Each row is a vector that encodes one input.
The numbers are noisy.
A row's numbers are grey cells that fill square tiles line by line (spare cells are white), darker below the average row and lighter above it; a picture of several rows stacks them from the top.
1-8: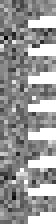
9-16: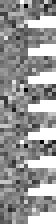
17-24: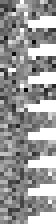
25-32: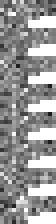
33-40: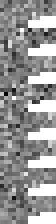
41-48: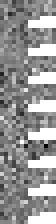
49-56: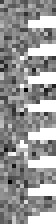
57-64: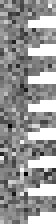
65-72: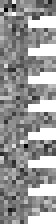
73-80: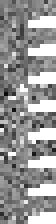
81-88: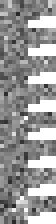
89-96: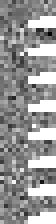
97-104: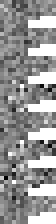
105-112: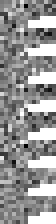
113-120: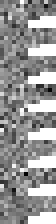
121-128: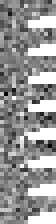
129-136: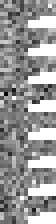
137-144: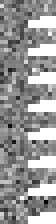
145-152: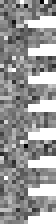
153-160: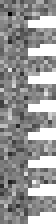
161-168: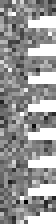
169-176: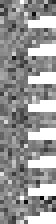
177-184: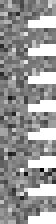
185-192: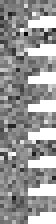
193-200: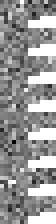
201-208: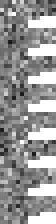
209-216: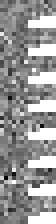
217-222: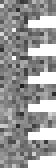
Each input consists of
a point on a 5-point line, together with either a node of a 10-node tree, or a list of up to three points on a 7-point line.
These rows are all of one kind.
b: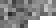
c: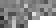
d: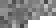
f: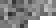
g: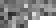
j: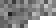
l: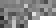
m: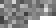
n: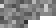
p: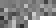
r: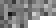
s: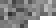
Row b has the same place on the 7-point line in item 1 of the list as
f, n and s.
